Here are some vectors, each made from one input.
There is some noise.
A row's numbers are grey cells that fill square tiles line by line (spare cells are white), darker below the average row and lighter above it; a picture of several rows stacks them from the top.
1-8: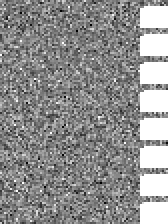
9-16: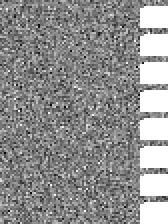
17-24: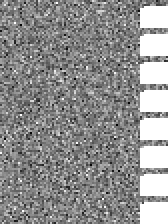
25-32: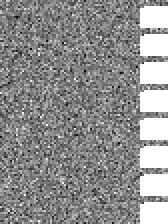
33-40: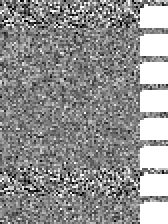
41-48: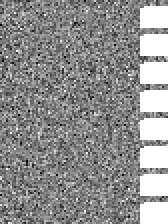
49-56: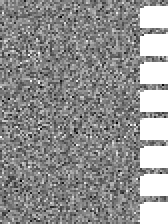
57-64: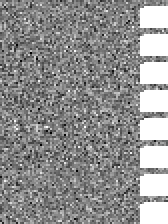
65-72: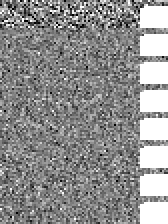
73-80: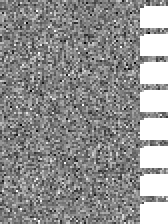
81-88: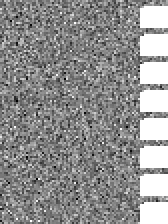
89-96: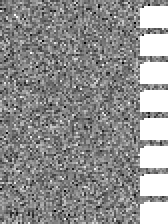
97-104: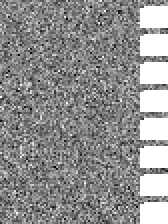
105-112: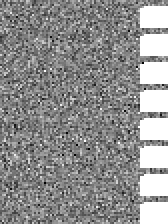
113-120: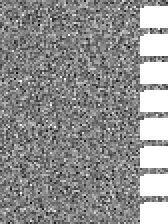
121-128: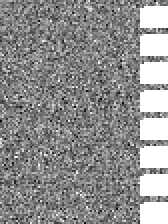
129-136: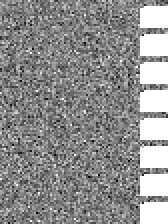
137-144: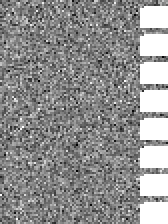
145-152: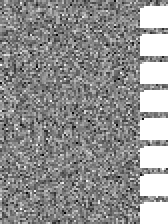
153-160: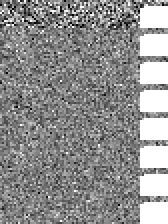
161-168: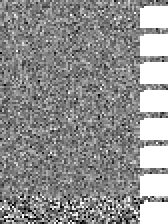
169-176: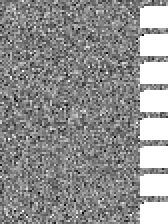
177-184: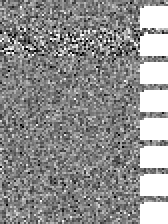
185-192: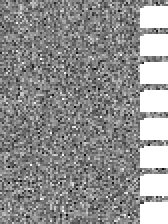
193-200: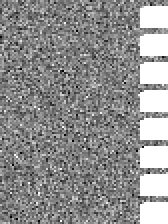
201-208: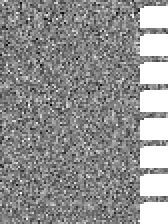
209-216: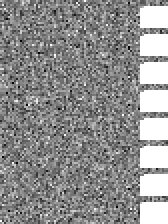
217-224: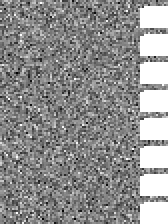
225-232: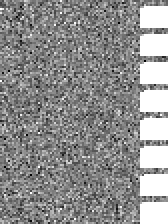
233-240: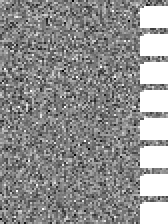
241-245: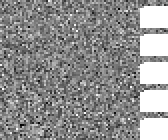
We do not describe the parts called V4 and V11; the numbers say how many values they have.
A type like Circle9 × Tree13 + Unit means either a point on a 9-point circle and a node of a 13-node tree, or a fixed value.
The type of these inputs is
(Circle9 + V4) × (Tree9 + V11) + Unit.
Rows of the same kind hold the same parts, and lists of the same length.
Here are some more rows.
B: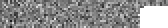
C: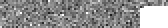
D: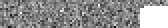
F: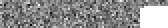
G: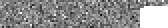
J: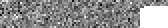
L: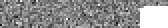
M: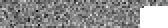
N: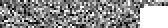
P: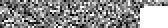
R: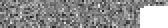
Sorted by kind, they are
B, L, M
C, D, G, R
F
J
N, P

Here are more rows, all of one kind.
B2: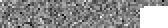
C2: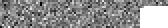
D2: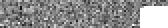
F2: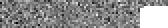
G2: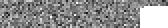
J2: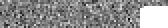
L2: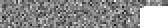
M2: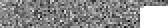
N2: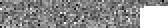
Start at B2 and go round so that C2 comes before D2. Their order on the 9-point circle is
B2, J2, F2, C2, L2, N2, D2, M2, G2.
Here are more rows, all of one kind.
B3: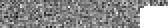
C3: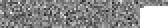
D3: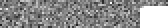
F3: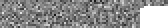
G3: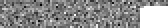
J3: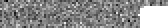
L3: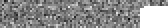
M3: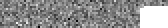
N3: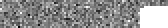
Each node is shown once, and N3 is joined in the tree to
M3.
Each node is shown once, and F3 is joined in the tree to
C3, L3 and M3.
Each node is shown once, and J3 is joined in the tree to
L3.
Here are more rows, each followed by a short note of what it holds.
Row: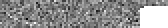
a value of V4 and a value of V11
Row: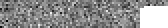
a point on a 9-point circle and a value of V11
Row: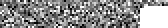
a fixed value
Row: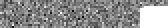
a node of a 9-node tree and a value of V4
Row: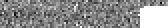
a node of a 9-node tree and a value of V4
